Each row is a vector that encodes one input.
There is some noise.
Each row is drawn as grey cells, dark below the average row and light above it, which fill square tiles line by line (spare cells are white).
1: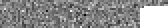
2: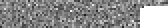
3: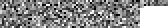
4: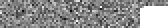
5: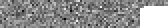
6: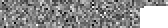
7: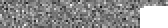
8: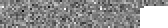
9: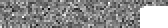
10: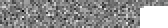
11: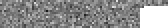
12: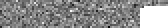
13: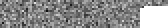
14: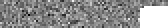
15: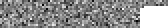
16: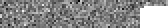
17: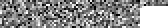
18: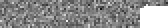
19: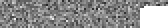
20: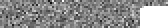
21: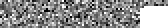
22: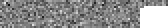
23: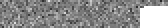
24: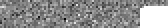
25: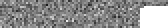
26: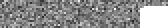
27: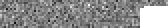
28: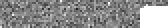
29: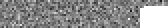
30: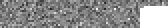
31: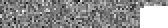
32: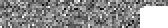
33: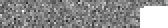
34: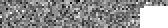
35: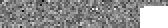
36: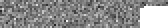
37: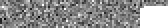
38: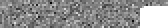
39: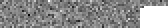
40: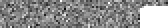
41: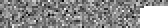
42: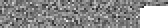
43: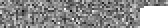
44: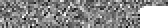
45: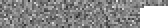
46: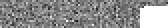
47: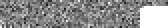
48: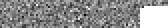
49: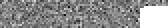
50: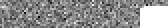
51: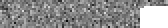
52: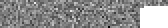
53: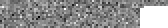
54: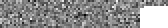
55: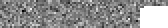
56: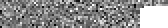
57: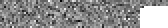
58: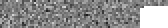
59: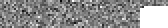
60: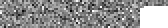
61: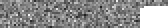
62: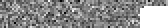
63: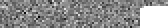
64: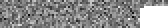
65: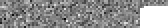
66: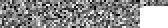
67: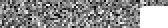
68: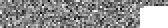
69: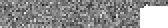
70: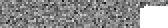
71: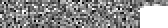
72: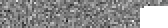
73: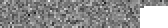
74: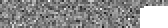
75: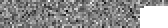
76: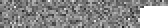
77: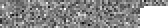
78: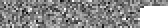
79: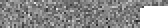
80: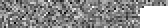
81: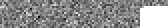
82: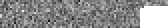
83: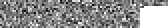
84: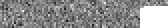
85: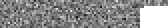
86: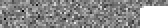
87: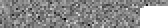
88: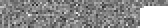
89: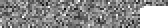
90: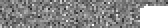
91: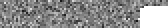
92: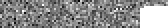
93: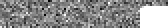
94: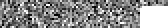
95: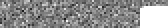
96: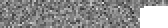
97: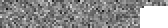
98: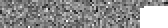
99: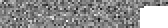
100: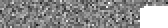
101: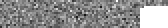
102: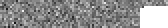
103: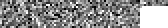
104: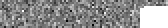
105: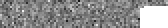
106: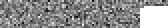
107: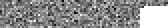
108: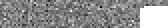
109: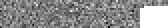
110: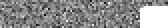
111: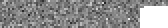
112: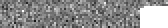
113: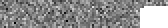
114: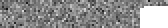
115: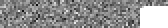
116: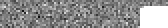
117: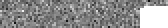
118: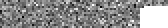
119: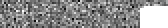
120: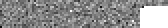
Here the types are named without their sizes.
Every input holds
either a point on a circle and five labels, or a fixed value.
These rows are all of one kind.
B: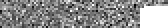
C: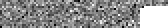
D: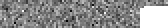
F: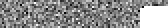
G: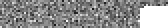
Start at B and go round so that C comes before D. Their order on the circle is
B, C, F, G, D.
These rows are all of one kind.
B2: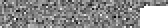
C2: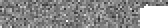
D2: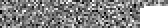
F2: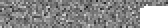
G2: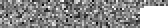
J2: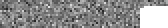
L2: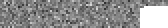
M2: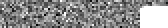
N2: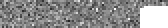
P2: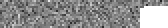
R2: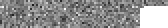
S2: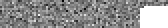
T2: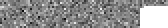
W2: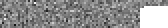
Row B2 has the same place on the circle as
G2, J2, N2 and R2.
